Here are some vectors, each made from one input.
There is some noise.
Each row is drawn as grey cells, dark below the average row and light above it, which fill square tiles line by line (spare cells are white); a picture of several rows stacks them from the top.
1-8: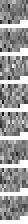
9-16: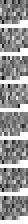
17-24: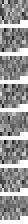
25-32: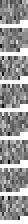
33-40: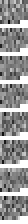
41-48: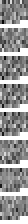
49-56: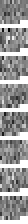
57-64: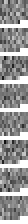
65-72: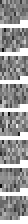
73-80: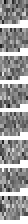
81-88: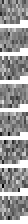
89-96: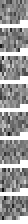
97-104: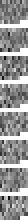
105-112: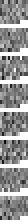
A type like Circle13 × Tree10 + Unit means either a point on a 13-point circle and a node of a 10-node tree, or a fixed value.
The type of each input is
Line6 × List2(Line7).
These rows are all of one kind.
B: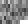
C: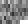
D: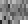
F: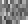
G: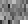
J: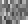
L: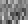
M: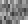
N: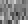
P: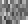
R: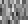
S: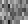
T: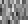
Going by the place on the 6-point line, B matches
C, L, M and S.
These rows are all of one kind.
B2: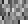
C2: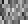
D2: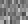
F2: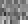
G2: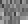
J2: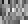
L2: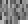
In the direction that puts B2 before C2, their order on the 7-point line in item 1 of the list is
L2, F2, D2, J2, G2, B2, C2.
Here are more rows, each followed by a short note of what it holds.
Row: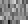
a point on a 6-point line, together with a list of one item
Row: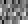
a point on a 6-point line, together with the empty list
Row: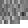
a point on a 6-point line, together with a list of two items
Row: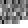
a point on a 6-point line, together with the empty list
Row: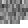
a point on a 6-point line, together with a list of two items
